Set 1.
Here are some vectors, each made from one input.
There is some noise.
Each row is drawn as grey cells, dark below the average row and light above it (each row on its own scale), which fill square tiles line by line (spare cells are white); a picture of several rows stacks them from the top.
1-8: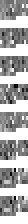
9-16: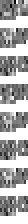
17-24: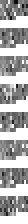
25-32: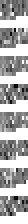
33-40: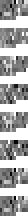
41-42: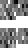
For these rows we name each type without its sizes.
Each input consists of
a label.
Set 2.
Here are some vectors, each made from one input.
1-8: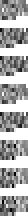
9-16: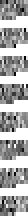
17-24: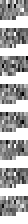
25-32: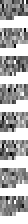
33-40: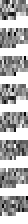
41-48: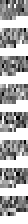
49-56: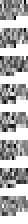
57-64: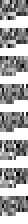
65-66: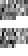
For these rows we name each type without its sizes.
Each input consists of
four true/false values.
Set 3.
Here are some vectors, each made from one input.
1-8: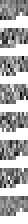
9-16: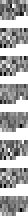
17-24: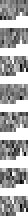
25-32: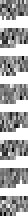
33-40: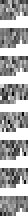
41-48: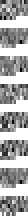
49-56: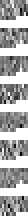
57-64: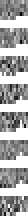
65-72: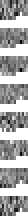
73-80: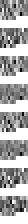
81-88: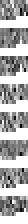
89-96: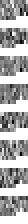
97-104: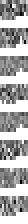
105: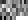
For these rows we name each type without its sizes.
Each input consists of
either a fixed value, or four true/false values.
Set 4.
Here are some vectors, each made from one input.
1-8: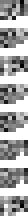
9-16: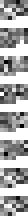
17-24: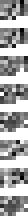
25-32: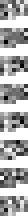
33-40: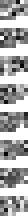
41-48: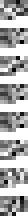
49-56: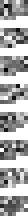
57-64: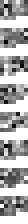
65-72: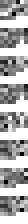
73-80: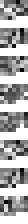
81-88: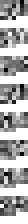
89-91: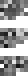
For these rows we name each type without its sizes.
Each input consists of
a label.
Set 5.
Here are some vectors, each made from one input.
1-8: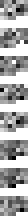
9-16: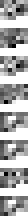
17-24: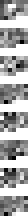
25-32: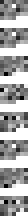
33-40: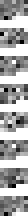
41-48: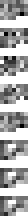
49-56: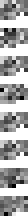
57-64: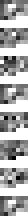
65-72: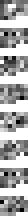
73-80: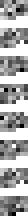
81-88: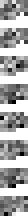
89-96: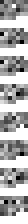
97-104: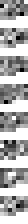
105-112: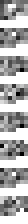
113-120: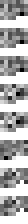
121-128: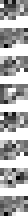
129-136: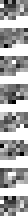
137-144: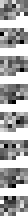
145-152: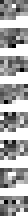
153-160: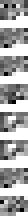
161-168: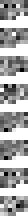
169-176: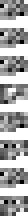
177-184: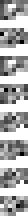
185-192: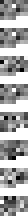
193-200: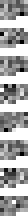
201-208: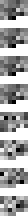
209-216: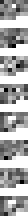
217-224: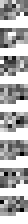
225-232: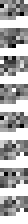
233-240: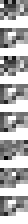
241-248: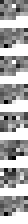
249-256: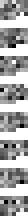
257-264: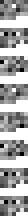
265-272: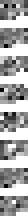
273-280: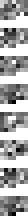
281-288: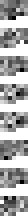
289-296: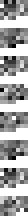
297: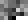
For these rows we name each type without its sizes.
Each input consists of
a point on a circle.
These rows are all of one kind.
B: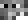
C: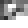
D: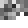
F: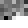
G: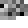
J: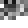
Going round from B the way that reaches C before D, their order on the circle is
B, J, G, C, F, D.
